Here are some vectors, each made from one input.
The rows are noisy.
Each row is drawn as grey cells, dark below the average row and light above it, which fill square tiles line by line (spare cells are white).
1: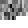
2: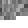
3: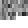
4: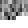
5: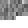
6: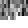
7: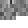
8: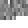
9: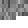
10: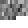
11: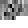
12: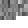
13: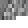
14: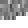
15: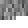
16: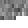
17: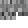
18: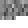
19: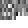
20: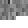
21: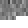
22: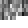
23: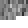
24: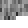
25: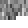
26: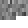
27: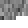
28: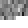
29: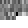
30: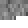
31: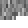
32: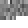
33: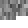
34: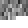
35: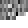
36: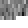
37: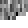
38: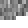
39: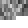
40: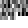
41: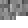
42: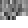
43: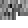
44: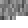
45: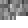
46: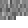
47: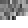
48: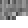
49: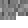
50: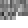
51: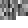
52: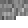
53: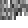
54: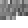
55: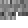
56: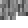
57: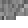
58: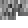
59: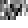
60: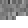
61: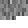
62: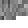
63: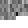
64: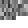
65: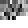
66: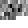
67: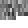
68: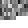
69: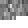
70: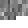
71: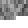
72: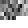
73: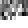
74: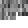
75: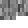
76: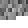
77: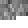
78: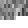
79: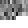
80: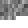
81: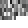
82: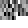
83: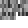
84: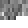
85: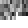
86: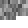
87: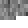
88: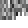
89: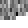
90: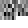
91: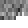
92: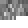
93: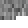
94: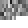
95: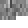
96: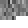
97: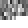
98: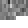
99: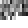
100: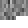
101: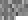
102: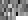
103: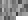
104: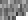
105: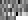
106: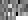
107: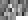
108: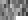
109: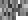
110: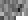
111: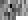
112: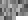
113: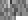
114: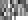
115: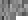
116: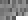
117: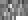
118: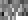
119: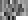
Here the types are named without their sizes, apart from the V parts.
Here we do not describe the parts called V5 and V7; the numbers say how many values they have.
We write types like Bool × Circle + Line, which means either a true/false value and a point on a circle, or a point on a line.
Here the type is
(Bool × Label + V5) × V7.
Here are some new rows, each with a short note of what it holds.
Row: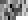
a label, a true/false value and a value of V7
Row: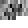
a label, a true/false value and a value of V7
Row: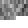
a label, a true/false value and a value of V7
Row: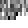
a label, a true/false value and a value of V7
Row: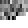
a value of V5 and a value of V7
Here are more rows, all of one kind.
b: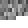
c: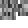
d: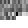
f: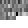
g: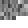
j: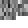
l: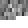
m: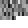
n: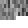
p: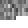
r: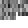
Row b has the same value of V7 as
l and m.
